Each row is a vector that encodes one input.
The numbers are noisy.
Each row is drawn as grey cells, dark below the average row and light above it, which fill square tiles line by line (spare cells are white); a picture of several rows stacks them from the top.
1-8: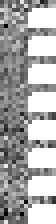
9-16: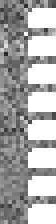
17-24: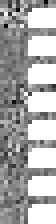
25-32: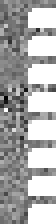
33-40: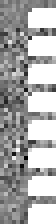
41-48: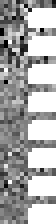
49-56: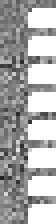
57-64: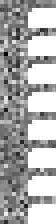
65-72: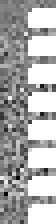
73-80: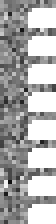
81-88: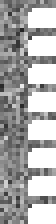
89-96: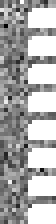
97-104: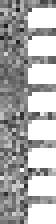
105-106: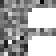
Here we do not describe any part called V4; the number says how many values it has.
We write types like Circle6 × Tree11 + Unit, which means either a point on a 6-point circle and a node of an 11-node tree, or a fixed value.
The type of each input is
(Bool × Bool × Bool + V4) × Tree7.
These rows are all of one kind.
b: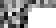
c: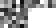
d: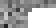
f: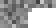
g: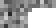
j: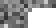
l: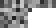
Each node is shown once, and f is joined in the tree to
l.
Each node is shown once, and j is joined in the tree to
b and c.
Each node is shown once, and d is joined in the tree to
c and g.
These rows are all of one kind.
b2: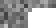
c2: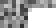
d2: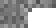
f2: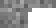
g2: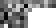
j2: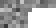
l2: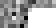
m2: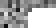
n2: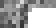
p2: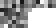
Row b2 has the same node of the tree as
d2, f2 and m2.
